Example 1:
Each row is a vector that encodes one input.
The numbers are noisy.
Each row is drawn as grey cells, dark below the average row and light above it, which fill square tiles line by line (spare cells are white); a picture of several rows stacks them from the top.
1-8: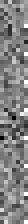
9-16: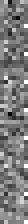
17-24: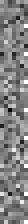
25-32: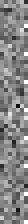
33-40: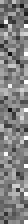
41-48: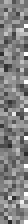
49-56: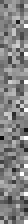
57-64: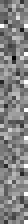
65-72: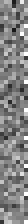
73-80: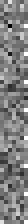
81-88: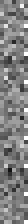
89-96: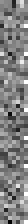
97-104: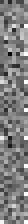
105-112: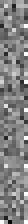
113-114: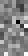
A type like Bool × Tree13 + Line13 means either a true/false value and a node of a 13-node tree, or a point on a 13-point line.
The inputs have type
Circle10 × Tree10 × Tree10.
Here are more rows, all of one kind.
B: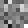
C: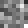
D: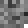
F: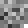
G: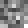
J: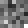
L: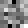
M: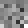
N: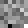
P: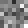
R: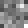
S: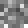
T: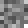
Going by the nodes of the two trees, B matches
C, D and R.
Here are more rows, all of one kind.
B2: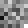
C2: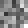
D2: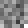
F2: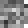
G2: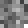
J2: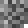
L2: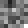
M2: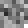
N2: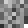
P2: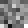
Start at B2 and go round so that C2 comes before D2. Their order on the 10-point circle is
B2, C2, M2, N2, J2, L2, G2, F2, D2, P2.
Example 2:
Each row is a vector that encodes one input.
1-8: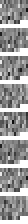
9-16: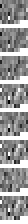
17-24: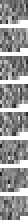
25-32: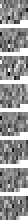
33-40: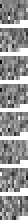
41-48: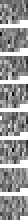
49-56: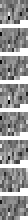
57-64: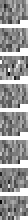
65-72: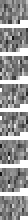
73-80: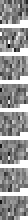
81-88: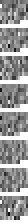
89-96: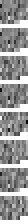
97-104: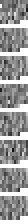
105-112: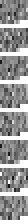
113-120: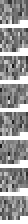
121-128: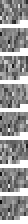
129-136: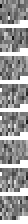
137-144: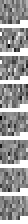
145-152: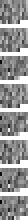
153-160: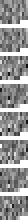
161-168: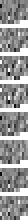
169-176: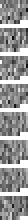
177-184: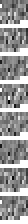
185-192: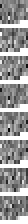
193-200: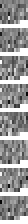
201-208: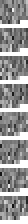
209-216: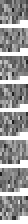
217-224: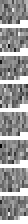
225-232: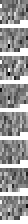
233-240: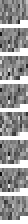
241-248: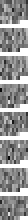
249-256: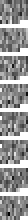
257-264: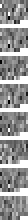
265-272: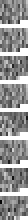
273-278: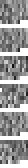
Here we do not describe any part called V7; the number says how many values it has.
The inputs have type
Bool × (Line10 + V7).
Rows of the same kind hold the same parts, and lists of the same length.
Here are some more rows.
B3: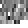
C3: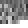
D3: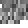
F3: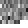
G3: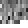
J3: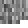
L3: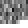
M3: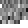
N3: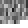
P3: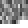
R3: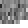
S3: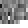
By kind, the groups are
B3, C3, D3, F3, G3, L3, M3, N3, P3
J3, R3, S3

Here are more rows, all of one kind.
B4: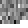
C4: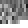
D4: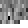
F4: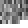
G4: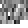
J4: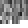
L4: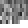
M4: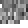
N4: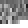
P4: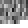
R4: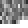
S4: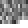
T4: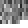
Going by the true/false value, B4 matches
D4, G4 and M4.
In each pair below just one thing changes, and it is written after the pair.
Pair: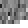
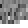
the place on the 10-point line
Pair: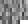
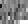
the true/false value
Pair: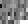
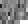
the place on the 10-point line
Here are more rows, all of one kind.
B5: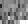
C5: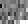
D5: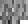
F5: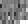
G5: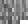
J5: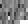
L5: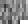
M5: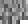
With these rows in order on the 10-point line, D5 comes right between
B5 and G5.
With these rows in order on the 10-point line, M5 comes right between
B5 and F5.
